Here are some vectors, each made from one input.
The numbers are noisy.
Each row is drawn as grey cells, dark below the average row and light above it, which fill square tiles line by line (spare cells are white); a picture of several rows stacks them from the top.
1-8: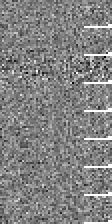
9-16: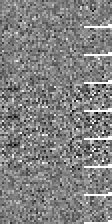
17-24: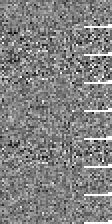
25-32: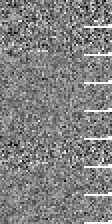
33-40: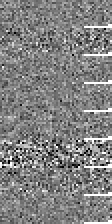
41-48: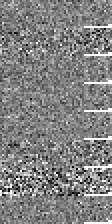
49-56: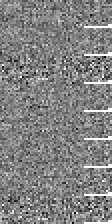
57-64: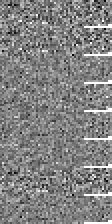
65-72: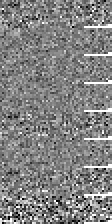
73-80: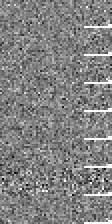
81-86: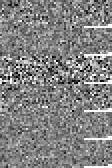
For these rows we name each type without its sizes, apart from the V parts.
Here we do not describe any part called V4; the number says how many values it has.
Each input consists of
a list of items, each a true/false value and a value of V4.
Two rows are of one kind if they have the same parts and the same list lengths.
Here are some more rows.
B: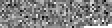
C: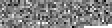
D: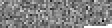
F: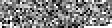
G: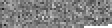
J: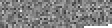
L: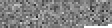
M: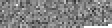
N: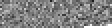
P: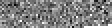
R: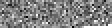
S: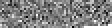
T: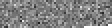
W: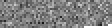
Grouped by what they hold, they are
B, C, P, R, S
D, G, J, L, M, N, T, W
F

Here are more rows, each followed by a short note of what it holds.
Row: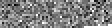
a list of one item
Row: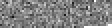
a list of two items
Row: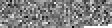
a list of one item
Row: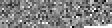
a list of one item
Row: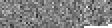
a list of two items
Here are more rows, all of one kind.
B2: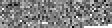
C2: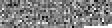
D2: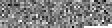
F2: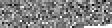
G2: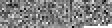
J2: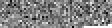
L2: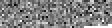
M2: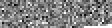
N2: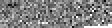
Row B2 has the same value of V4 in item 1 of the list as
F2 and N2.
